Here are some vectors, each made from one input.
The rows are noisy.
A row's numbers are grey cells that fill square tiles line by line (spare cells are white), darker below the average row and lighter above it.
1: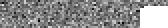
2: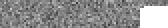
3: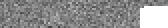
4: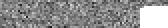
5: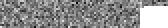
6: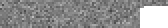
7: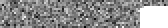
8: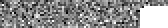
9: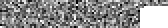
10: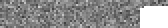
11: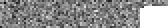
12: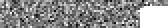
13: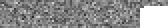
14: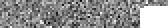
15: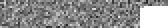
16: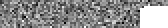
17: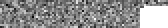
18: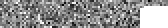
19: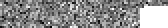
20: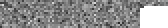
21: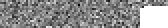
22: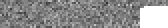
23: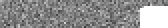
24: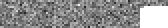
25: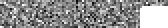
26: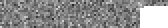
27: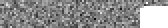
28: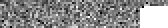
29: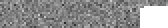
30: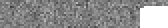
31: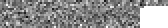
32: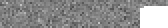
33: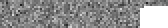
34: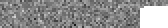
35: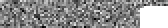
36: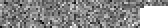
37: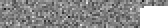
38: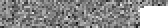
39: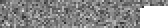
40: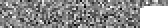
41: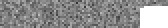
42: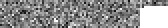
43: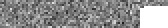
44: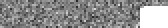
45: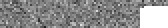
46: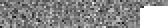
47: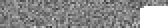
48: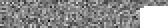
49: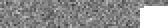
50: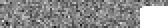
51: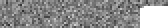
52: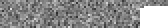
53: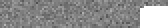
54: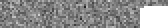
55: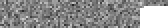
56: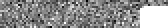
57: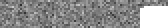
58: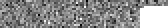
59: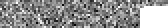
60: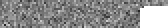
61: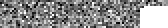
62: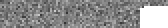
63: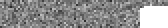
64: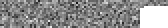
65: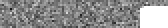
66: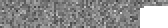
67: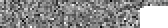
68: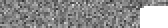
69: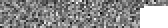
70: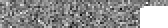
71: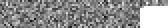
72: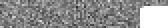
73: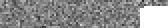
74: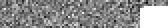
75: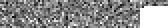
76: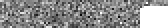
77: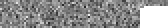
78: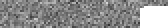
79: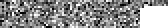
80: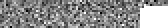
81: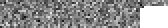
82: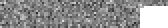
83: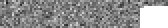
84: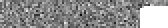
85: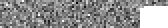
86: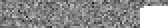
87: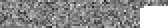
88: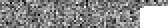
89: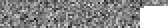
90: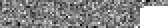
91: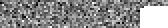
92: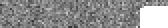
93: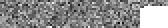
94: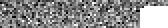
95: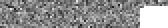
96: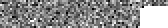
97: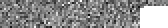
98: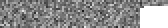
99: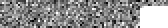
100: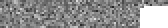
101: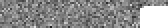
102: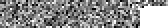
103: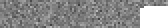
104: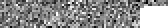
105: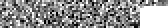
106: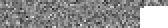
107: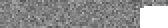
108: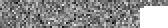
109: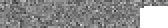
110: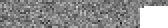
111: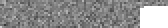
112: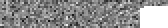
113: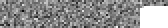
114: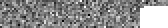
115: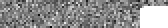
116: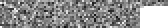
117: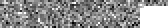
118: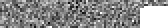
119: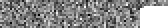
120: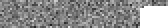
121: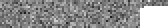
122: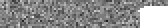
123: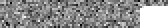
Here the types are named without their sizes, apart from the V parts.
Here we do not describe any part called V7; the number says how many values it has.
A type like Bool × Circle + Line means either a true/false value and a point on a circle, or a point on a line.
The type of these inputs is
Label × (Label + Tree) × V7.
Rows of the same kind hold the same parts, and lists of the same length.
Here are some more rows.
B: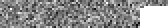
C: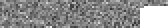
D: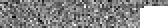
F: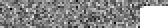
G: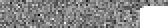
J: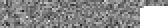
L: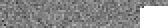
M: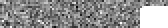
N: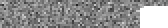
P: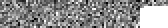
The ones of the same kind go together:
B, G, J, M
C, D, F, L, N, P

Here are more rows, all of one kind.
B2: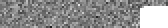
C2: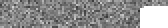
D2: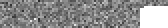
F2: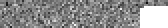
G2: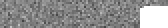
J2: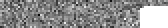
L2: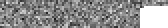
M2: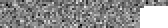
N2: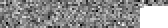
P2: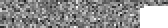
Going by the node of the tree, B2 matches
F2 and M2.
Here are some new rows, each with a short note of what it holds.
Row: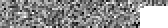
two labels and a value of V7
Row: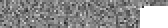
two labels and a value of V7
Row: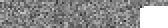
a label, a node of a tree and a value of V7
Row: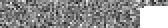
two labels and a value of V7
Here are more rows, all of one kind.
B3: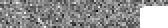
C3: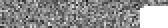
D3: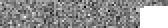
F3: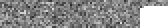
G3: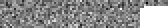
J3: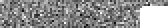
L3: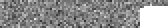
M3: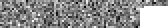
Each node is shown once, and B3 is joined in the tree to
D3, F3 and L3.
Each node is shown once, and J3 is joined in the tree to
D3.
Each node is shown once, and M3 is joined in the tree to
F3.
